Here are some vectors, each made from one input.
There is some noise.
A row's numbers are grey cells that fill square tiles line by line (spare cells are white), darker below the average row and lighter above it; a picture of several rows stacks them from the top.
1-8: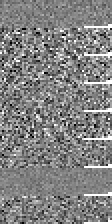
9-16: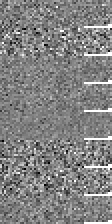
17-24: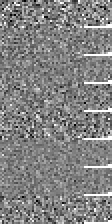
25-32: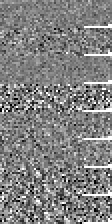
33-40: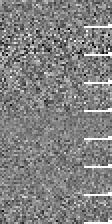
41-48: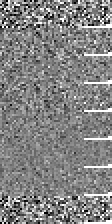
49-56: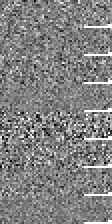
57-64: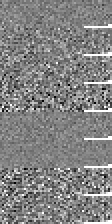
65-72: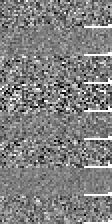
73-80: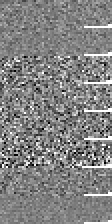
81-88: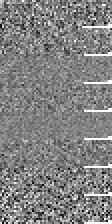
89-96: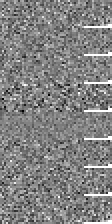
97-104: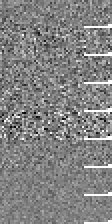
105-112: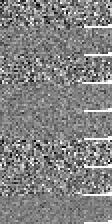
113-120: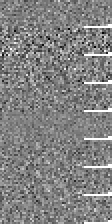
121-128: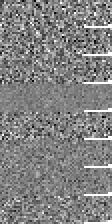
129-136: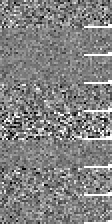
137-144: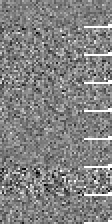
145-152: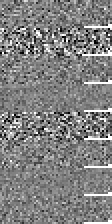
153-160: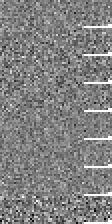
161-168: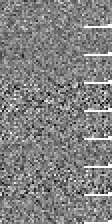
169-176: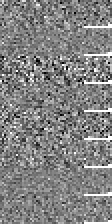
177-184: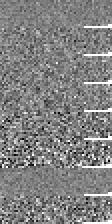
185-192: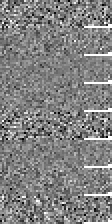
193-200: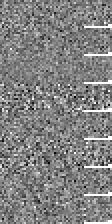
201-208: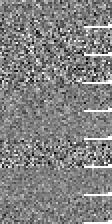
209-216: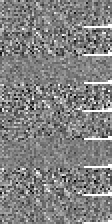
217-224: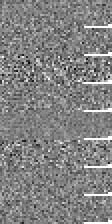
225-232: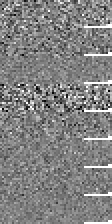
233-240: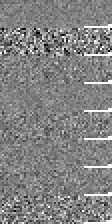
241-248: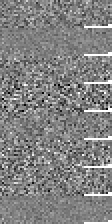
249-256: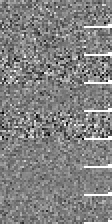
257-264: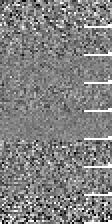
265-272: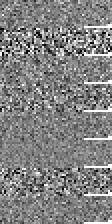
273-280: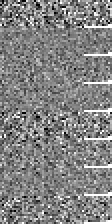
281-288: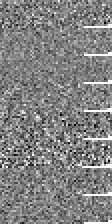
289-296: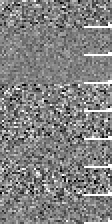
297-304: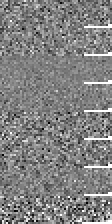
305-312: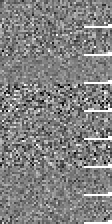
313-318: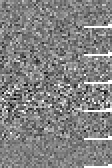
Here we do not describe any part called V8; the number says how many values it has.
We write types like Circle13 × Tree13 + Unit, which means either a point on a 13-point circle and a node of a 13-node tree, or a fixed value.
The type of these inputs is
List3(Bool × V8) + (Tree7 + Tree9) × Tree9.
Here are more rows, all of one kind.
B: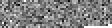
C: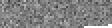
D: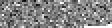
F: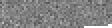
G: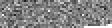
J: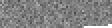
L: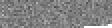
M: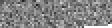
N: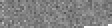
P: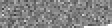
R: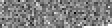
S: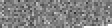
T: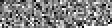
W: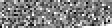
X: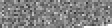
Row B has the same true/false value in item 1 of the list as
D, F, N and P.
